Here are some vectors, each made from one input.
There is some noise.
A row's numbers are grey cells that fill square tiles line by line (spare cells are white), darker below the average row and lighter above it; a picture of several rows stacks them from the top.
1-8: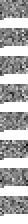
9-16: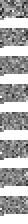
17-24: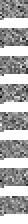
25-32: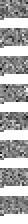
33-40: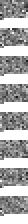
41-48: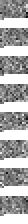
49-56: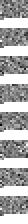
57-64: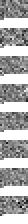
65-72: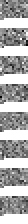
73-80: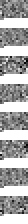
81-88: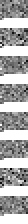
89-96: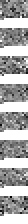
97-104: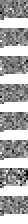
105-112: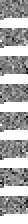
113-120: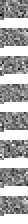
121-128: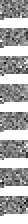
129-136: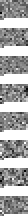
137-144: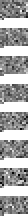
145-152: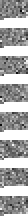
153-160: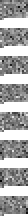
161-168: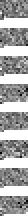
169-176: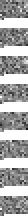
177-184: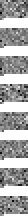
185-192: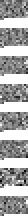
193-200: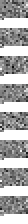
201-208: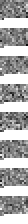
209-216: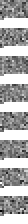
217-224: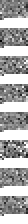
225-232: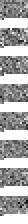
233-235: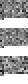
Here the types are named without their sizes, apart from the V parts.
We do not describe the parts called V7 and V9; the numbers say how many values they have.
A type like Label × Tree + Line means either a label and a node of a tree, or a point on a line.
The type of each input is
(Bool × Line + V9) × (Tree + V7).
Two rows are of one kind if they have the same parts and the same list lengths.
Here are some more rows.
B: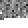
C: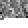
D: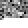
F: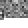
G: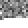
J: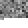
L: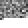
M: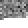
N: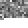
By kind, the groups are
B, G, L, M
C, J
D, F
N

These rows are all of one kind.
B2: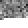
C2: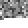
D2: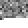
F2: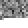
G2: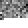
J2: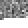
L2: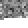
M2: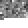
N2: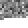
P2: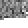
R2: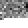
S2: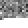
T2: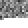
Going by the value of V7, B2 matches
C2, D2, F2 and S2.
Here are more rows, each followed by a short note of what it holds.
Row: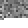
a point on a line, a node of a tree and a true/false value
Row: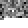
a node of a tree and a value of V9
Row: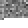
a point on a line, a node of a tree and a true/false value
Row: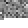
a value of V7 and a value of V9
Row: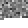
a value of V7 and a value of V9
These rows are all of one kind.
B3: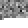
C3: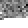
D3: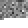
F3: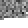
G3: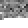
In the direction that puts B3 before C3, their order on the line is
G3, B3, C3, D3, F3.
